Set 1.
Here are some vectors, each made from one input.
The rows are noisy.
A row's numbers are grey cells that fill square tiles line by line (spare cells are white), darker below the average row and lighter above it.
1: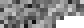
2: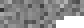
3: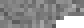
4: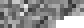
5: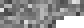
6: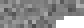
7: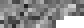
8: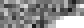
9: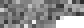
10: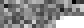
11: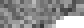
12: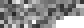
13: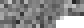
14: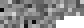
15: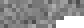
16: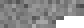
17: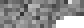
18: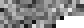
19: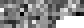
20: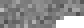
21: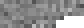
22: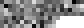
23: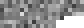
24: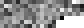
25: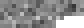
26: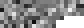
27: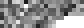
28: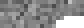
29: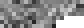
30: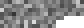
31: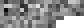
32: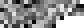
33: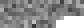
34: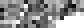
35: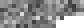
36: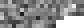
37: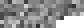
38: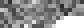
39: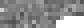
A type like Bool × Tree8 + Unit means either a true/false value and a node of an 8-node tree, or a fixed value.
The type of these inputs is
Bool × Line3 × Line6.
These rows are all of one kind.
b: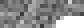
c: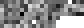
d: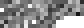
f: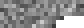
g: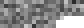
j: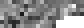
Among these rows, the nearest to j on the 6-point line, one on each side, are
d and g.
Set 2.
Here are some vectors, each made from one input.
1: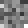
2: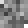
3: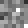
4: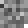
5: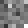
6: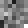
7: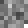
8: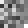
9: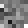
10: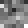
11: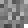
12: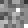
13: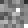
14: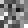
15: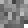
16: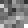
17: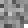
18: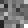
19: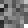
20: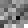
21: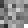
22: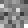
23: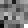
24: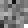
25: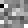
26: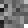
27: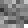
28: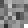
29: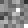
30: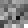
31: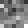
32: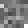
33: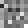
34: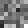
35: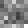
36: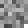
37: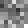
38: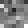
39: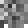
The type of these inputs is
(Bool × Bool × Bool + Unit) × Line6.
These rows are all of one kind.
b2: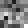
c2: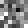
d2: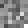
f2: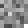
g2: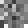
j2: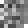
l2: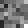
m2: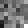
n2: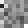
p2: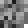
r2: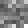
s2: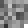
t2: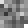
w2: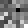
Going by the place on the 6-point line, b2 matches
c2, d2 and w2.
